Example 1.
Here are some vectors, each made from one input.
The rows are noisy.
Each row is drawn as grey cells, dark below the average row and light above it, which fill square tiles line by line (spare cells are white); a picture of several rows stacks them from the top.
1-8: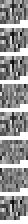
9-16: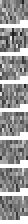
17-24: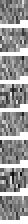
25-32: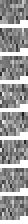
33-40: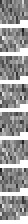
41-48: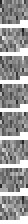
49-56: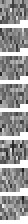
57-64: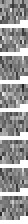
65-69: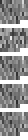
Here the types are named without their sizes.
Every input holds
a point on a line.
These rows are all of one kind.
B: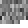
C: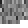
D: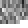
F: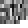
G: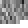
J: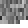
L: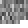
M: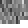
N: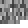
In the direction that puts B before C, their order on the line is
F, N, D, G, L, B, J, M, C.
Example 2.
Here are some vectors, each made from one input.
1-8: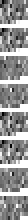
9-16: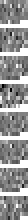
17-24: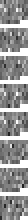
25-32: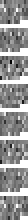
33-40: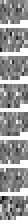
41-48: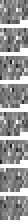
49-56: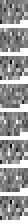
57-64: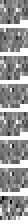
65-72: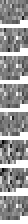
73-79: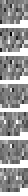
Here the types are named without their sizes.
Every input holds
a point on a line.
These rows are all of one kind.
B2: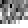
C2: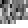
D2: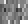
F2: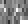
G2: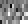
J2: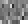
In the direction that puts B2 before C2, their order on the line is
F2, J2, D2, G2, B2, C2.
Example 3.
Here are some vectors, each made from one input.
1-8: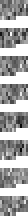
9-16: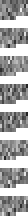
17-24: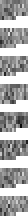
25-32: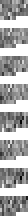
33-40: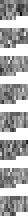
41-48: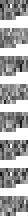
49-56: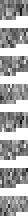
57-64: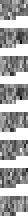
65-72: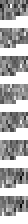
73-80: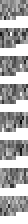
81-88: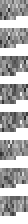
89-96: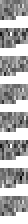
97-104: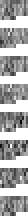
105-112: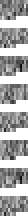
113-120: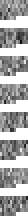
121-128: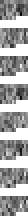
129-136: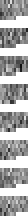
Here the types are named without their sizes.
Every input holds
a point on a line.
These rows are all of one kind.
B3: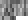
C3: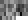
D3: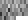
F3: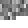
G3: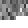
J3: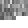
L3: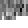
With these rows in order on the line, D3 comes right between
F3 and J3.
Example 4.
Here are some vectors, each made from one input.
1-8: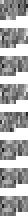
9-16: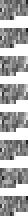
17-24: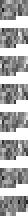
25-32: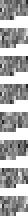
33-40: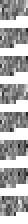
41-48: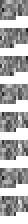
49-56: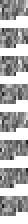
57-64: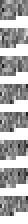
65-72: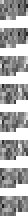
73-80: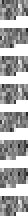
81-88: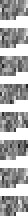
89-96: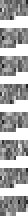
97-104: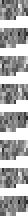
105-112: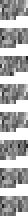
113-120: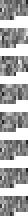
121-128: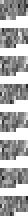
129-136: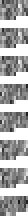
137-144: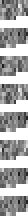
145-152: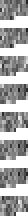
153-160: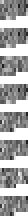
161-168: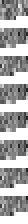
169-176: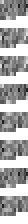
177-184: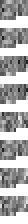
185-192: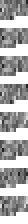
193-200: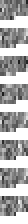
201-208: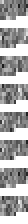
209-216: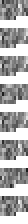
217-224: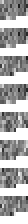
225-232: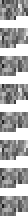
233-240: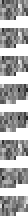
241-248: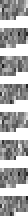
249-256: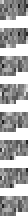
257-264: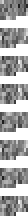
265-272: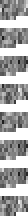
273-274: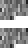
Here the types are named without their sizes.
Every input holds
a point on a circle.
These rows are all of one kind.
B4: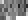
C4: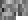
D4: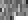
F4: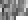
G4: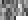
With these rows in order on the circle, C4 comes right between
B4 and F4.
